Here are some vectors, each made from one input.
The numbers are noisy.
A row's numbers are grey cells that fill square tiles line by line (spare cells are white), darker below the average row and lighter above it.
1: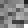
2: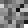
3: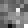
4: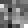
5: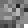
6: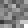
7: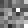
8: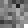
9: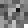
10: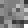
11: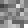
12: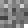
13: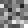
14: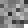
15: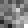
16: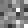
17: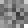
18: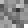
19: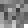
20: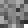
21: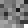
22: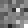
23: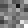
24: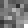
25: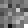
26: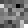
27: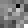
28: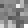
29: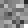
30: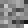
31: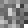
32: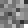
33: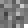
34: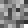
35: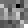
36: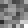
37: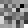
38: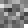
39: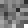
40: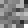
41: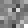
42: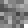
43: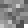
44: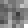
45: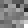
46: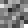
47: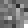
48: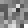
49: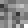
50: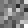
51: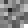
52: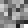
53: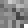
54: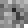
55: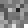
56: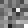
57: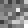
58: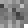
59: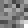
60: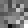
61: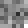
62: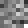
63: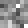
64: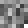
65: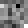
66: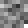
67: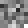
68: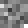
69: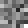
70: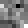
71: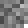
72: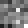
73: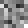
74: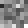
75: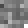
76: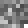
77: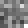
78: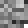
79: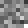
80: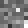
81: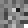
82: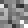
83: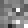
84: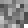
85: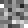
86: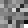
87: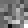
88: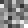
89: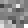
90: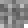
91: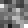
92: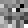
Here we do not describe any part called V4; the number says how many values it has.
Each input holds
a point on a 5-point line, a true/false value and a value of V4.
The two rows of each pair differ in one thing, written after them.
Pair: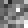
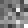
the value of V4
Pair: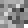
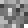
the place on the 5-point line
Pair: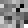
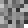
the true/false value
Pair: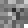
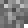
the true/false value
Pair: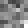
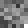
the true/false value
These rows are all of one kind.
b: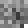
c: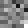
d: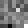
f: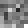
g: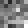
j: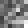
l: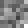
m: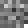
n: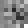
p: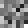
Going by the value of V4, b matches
d, l, m and n.
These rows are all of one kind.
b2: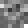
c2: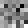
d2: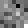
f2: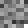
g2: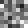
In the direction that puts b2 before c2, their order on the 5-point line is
g2, d2, b2, f2, c2.
